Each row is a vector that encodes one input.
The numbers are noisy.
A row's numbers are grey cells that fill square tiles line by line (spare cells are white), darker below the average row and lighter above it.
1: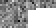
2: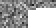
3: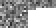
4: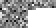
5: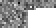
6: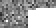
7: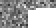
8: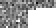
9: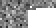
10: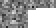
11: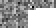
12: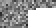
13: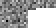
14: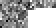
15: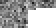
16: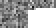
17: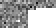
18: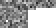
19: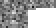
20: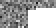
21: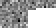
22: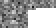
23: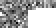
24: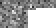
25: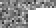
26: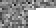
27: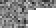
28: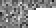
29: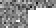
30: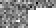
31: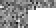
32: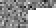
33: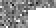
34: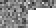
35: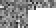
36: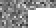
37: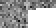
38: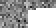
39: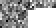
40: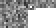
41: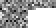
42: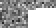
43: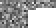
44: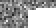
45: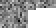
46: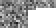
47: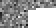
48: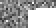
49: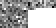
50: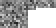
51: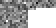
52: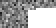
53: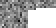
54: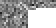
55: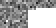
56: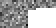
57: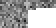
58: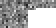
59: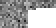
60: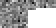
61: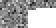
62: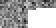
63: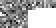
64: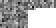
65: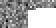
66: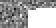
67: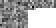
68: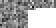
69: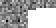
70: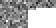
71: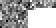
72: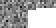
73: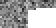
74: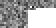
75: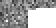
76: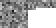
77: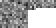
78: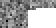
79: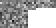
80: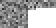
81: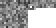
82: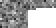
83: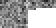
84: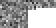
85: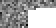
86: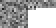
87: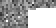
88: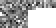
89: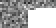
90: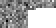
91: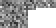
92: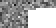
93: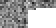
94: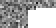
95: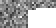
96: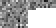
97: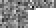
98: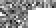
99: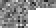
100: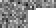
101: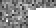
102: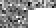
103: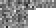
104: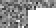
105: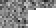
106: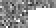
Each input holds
one of 4 labels, together with either a fixed value, or four true/false values.
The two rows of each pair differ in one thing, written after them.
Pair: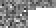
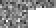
one of the four true/false values
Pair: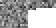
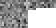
one of the four true/false values
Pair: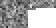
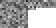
the label
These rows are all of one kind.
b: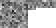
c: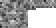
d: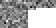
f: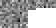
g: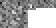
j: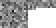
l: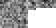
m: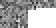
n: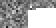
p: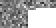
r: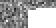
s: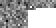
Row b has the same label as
d, j and m.
